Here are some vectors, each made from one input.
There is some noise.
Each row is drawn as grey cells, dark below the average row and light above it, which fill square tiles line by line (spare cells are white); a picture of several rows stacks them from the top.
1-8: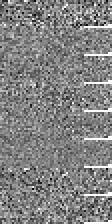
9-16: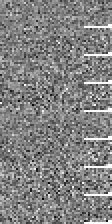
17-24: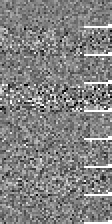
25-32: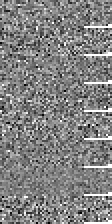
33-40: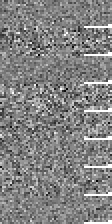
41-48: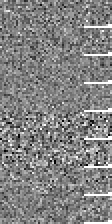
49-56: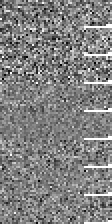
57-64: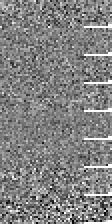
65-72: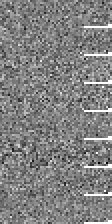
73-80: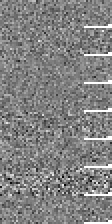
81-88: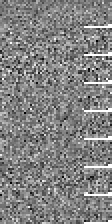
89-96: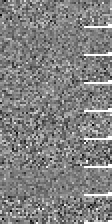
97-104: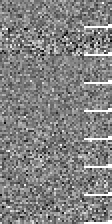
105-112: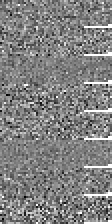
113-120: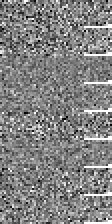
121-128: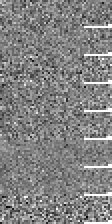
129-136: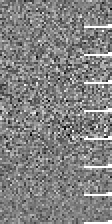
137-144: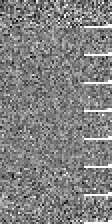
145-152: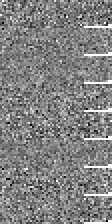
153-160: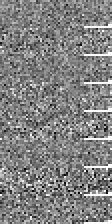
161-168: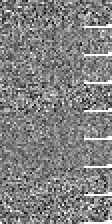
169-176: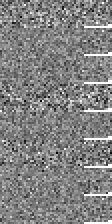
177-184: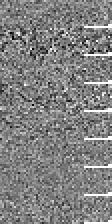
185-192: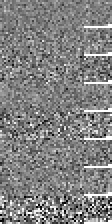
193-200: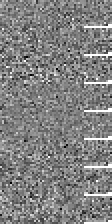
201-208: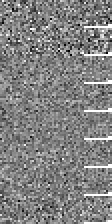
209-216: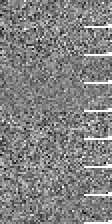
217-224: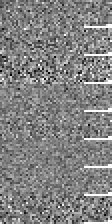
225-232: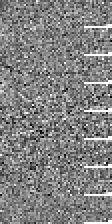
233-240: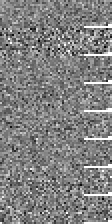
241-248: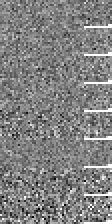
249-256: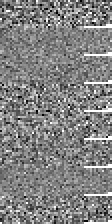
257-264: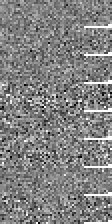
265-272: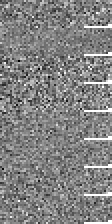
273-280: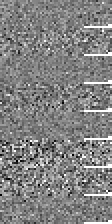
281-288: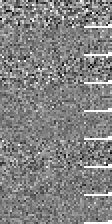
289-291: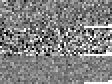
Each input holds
a true/false value, together with either one of 7 labels, or a point on an 11-point line.
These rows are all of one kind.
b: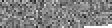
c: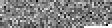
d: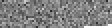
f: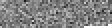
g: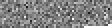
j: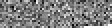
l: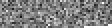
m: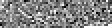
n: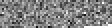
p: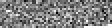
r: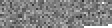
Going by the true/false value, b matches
c, d and g.
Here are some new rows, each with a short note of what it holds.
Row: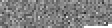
a point on an 11-point line and a true/false value
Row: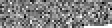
one of 7 labels and a true/false value
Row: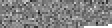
a point on an 11-point line and a true/false value
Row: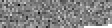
a point on an 11-point line and a true/false value
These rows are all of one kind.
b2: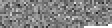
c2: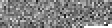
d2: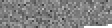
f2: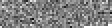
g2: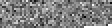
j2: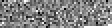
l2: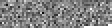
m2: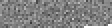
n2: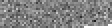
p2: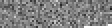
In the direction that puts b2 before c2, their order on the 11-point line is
b2, l2, c2, p2, m2, d2, g2, j2, f2, n2.
